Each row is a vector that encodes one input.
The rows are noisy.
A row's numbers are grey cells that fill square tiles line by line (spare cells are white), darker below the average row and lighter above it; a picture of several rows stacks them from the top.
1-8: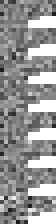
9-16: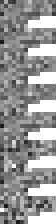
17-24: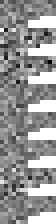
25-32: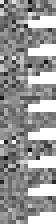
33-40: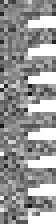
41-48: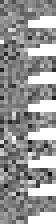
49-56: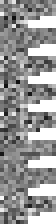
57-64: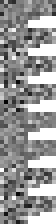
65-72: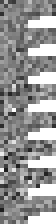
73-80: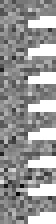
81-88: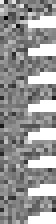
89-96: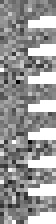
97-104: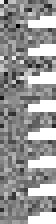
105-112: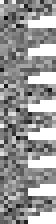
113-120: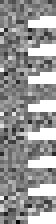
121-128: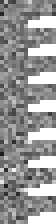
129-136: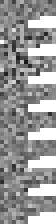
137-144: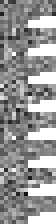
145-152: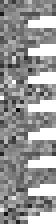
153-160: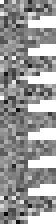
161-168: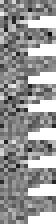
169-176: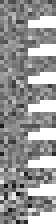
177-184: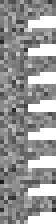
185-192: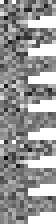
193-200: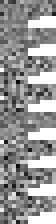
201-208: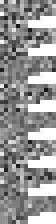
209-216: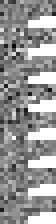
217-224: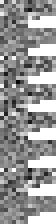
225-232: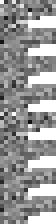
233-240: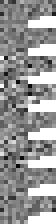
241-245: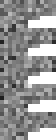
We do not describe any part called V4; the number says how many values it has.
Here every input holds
either a point on a 9-point line, a point on an 11-point line and a value of V4, or a list of up to two points on a 12-point line.
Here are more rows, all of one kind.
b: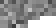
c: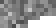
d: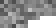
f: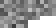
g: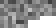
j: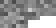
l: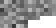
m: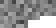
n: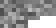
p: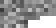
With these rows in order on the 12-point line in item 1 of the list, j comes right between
d and n.
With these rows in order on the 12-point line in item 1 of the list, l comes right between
f and p.
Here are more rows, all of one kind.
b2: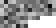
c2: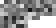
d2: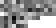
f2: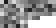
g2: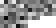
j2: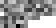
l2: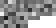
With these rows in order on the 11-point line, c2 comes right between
d2 and g2.
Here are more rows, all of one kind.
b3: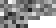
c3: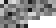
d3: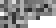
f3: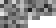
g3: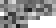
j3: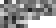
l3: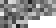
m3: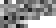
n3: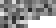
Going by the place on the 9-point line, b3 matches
c3, g3 and m3.
